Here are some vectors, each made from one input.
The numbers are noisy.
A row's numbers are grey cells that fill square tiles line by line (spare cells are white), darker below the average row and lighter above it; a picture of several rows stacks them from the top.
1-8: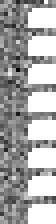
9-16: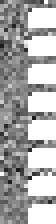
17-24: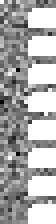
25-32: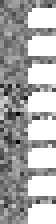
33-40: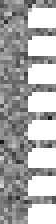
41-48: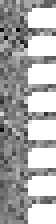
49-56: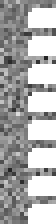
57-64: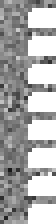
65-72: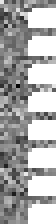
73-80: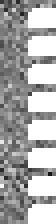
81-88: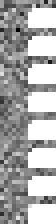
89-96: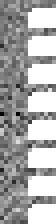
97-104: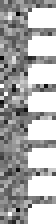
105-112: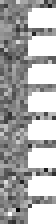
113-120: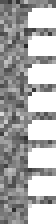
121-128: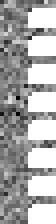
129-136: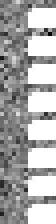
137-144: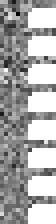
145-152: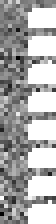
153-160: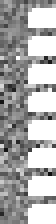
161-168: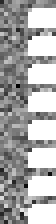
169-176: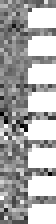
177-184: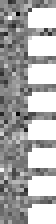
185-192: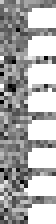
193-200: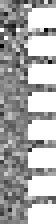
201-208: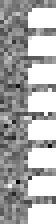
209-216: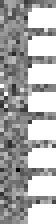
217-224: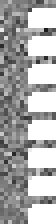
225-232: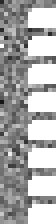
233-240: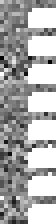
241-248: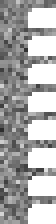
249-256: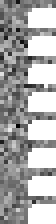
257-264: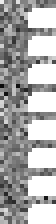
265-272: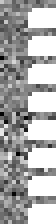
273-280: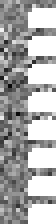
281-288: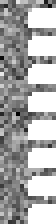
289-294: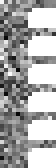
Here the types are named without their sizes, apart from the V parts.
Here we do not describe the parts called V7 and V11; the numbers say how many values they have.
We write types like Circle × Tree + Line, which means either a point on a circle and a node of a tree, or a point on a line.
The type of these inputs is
Bool × Line × ((Tree + Unit) × V11 + V7).
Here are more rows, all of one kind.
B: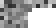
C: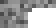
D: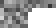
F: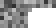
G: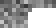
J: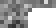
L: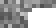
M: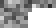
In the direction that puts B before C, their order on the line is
B, F, G, C, L, M, D, J.
